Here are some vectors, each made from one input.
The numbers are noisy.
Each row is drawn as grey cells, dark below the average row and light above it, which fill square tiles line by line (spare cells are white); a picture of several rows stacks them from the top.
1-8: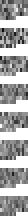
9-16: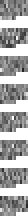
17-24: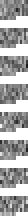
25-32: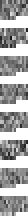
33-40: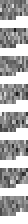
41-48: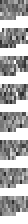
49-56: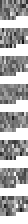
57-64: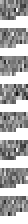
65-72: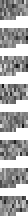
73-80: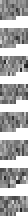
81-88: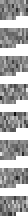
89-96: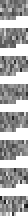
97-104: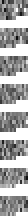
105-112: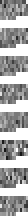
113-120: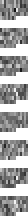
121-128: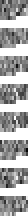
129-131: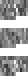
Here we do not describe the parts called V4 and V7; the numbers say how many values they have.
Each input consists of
either a point on a 6-point circle and a value of V7, or three true/false values, or a value of V4.
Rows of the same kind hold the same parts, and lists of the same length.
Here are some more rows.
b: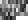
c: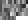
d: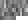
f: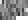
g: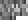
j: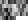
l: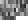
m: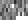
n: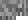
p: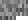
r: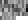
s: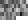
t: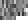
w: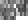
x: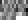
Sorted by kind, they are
b, c, j, l, w
d, f, n, p, r, t, x
g, m, s

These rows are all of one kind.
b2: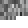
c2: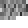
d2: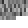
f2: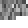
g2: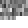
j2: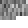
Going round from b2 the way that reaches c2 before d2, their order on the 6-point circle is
b2, j2, f2, c2, d2, g2.
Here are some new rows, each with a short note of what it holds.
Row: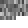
three true/false values
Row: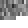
three true/false values
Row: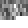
a value of V4
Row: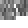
a value of V4
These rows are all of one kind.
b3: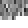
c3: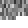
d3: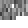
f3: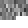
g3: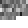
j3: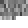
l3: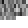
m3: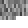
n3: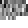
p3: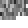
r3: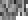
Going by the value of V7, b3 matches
d3 and m3.
